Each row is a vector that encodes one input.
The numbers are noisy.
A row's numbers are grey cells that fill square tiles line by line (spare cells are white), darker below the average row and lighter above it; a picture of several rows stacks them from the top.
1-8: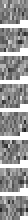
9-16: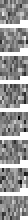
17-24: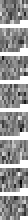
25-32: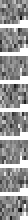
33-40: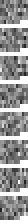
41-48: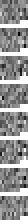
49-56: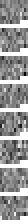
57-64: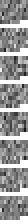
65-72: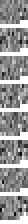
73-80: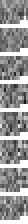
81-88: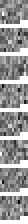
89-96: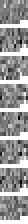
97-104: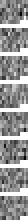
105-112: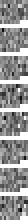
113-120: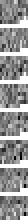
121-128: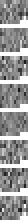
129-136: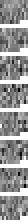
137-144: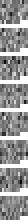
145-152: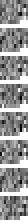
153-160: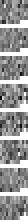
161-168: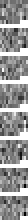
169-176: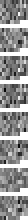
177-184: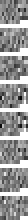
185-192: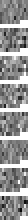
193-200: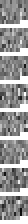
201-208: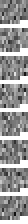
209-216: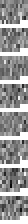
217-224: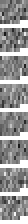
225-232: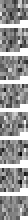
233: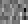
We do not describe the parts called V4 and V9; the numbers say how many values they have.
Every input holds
a point on a 6-point line, three true/false values and a value of V4, together with either a point on a 6-point line, or a value of V9.
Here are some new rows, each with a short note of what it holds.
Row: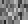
a point on each of two 6-point lines, three true/false values and a value of V4
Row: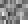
a point on a 6-point line, three true/false values, a value of V4 and a value of V9
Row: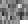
a point on each of two 6-point lines, three true/false values and a value of V4
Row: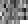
a point on each of two 6-point lines, three true/false values and a value of V4
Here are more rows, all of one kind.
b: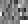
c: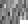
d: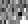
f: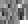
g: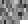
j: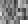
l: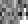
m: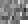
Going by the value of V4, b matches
f and j.
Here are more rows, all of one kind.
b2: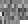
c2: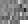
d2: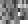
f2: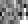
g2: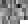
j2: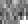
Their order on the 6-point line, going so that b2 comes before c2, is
f2, j2, b2, c2, g2, d2.
